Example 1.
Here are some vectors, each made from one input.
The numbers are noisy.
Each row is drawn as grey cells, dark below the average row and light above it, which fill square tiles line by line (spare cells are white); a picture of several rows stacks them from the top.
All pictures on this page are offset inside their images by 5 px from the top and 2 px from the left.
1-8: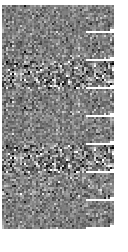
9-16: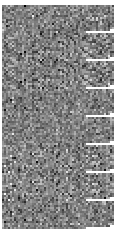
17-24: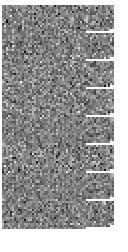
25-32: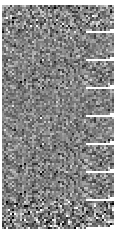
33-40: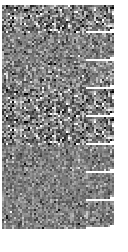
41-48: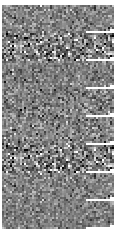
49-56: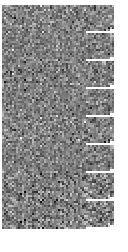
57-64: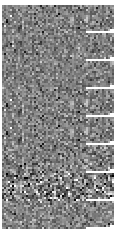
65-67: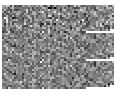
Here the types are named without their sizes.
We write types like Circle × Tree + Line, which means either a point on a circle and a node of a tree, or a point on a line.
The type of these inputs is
List(Line).
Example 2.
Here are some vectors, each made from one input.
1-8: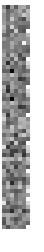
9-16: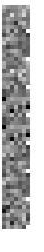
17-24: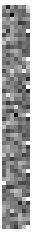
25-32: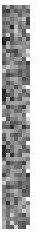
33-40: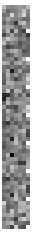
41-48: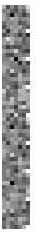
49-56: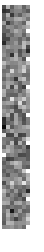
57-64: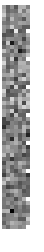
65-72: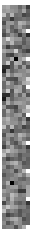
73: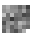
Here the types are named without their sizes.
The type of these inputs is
(Circle + Unit) × Line.
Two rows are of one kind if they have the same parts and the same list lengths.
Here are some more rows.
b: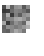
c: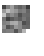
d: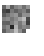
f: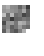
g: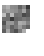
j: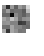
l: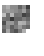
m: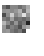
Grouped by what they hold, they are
b, d, j, m
c, f, g, l

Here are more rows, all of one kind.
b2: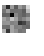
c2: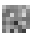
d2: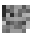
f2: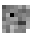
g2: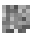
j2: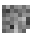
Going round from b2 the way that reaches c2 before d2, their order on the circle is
b2, g2, c2, j2, d2, f2.
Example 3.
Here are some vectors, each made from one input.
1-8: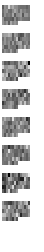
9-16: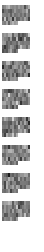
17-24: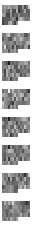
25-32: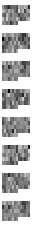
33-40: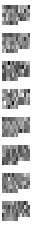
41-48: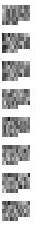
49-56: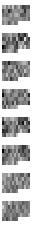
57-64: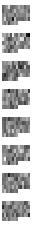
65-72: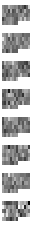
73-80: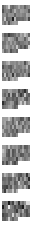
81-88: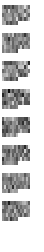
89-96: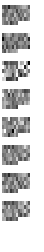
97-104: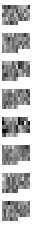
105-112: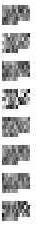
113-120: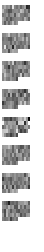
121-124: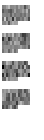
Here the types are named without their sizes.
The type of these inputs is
Label + Tree.
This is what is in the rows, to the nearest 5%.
About 40% of them hold a label. The rest hold a node of a tree.
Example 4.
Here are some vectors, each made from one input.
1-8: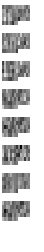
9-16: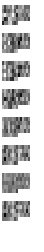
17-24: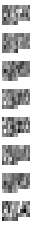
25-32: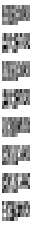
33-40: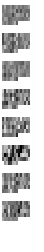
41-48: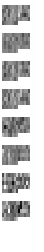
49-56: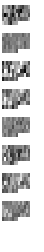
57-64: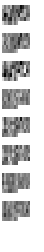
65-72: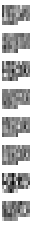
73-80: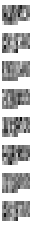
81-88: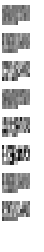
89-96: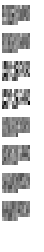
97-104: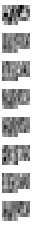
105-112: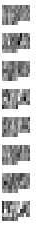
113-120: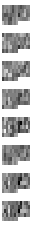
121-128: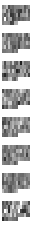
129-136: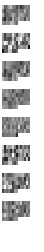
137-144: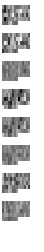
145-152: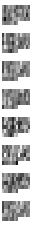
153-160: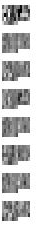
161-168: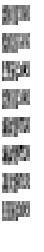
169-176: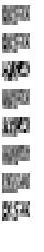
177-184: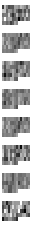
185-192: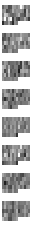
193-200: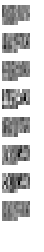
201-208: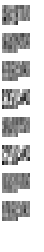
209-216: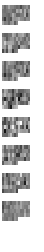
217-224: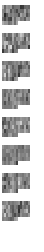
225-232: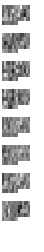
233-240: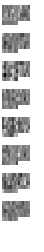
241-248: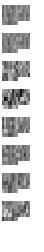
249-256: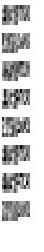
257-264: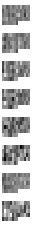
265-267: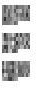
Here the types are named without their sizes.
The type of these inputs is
Label + Line.
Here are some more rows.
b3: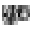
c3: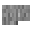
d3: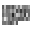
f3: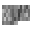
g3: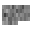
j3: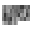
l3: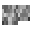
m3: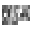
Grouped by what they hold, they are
b3, c3, d3, g3, j3, m3
f3, l3

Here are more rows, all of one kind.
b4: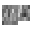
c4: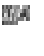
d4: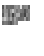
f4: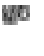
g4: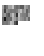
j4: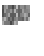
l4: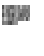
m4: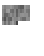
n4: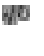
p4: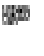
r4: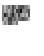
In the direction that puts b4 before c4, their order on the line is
g4, m4, r4, p4, b4, d4, c4, l4, n4, f4, j4.
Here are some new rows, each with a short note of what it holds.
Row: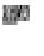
a label
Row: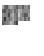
a point on a line
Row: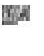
a point on a line
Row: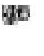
a point on a line
